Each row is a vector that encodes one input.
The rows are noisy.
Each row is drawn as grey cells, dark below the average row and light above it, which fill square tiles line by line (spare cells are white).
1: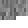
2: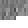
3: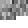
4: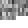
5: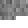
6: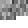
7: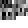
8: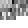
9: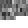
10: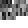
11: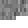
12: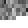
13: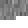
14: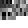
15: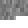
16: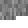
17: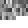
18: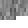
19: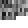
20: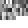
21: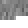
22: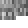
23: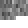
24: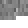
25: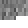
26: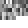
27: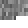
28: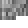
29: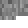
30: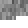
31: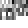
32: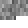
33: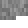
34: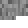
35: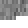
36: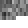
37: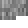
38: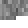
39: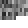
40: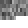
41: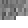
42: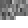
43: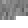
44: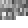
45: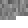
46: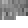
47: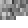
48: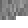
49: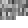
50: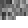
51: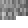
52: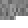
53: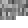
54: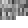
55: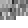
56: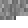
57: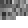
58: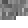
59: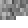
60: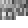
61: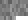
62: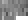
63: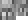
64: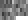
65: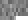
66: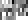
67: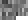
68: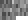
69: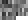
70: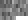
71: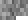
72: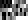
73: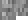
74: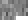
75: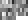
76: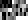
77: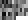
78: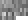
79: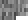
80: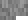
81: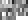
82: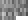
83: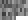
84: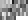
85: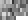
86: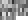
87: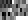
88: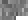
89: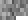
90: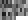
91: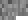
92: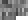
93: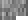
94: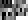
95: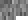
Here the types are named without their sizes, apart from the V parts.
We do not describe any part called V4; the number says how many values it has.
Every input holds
a list of items, each a true/false value and a value of V4.
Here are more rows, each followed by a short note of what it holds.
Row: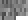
a list of one item
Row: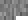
a list of two items
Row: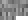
a list of two items
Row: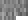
a list of two items
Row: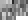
a list of one item
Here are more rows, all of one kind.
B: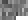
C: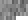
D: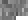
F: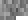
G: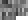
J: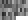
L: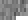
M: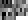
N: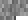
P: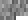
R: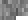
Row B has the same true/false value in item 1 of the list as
D and N.
